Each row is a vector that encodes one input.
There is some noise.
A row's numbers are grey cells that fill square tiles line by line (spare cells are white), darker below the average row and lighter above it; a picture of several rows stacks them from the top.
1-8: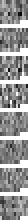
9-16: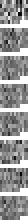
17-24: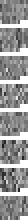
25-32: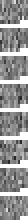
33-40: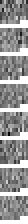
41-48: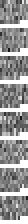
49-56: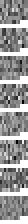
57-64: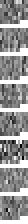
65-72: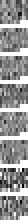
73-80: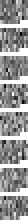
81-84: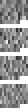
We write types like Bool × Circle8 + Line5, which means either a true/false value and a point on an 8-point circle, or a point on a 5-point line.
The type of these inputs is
Bool × (Tree7 + Unit) + Line5.
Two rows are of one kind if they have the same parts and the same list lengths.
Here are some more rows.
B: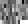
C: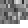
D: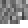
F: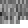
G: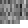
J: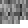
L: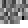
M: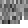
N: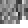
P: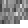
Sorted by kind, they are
B, D, L, P
C, M
F, G, J, N

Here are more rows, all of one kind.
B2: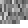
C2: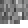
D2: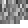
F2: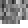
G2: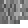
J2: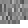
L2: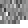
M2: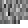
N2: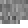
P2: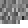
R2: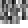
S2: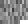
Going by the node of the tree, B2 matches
G2 and M2.
